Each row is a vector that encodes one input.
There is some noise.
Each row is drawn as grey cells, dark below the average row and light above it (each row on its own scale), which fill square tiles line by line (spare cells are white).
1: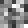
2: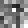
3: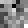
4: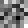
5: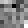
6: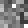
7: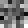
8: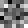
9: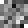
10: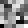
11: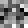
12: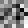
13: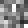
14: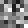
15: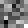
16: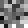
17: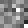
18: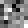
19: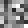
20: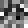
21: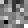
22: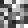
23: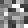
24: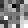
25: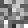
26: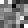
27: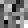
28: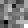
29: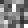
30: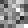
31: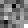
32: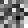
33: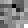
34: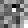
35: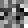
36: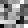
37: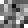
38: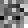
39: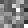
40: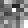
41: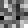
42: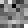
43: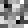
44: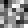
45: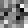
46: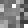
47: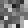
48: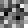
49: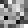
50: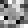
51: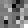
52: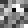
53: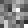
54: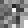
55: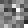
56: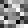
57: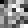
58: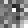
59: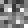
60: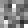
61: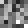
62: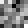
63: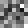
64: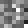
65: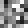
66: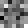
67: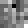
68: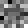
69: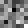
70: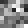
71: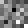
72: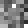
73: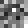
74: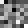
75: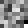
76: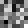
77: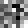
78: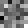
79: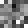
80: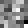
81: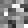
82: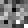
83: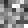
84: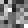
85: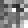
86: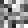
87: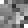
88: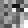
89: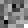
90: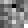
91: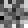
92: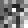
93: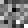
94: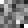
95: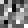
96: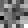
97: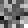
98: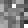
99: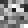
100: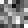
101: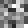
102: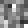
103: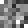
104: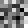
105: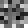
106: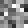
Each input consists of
a true/false value, together with either one of 5 labels, or a point on a 6-point line.
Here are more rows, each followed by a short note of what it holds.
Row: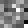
one of 5 labels and a true/false value
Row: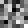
a point on a 6-point line and a true/false value
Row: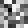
one of 5 labels and a true/false value
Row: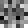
a point on a 6-point line and a true/false value
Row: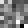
a point on a 6-point line and a true/false value
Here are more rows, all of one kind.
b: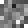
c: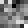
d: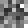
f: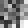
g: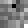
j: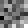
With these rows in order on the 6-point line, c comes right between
b and g.
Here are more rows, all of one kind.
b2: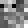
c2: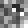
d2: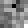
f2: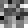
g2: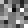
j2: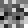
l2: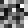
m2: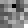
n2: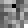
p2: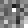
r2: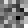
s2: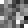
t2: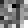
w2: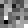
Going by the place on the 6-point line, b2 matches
d2, m2, n2 and w2.
